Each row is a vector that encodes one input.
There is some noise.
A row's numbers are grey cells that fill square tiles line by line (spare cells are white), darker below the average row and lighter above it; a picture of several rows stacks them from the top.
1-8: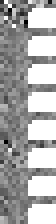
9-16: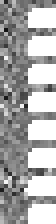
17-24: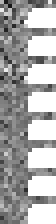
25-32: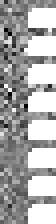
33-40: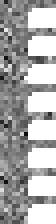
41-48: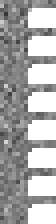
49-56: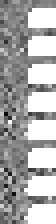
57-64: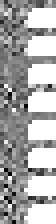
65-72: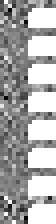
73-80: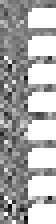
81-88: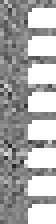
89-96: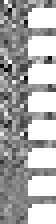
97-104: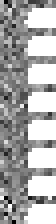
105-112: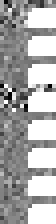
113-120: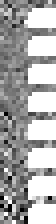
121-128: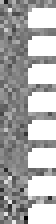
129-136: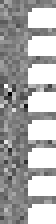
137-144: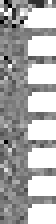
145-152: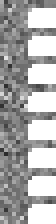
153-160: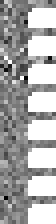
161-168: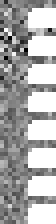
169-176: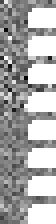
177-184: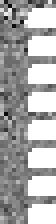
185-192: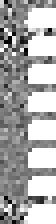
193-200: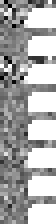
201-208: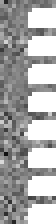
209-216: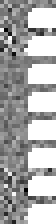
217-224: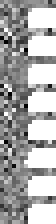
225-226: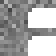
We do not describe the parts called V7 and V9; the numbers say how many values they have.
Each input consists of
one of 5 labels, together with either a point on a 4-point line, a true/false value and a value of V9, or a value of V7.
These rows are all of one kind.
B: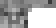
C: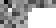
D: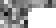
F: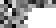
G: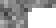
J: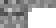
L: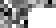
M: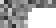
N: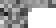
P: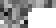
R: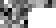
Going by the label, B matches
C, F and J.
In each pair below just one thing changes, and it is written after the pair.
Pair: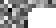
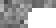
the place on the 4-point line
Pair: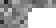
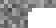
the label
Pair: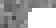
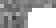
the true/false value
